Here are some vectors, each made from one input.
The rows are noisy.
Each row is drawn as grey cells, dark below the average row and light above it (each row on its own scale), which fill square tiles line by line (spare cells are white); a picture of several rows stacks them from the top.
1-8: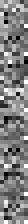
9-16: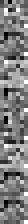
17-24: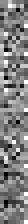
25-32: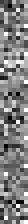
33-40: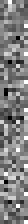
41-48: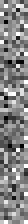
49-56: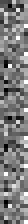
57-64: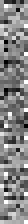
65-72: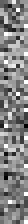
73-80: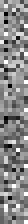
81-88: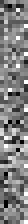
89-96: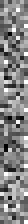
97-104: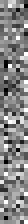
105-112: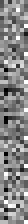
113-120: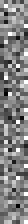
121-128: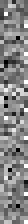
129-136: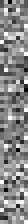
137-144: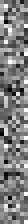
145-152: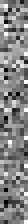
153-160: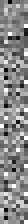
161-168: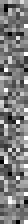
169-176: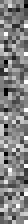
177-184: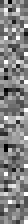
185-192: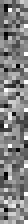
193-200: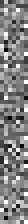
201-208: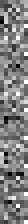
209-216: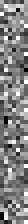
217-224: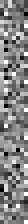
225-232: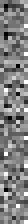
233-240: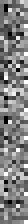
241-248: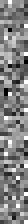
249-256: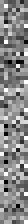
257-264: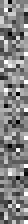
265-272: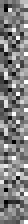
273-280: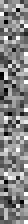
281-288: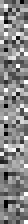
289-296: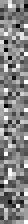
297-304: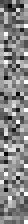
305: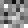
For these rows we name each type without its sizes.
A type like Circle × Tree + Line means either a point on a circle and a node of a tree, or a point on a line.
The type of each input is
Bool × Bool × Bool × Circle.
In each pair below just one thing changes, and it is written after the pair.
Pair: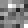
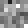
the place on the circle
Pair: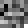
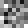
the place on the circle
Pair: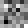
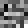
the place on the circle
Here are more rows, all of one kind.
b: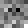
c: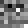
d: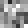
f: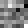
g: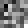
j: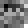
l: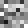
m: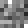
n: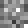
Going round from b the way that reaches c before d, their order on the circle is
b, f, m, g, j, c, n, d, l.
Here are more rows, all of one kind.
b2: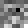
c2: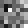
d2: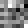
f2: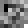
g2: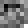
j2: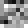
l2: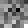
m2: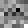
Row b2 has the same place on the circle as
l2 and m2.
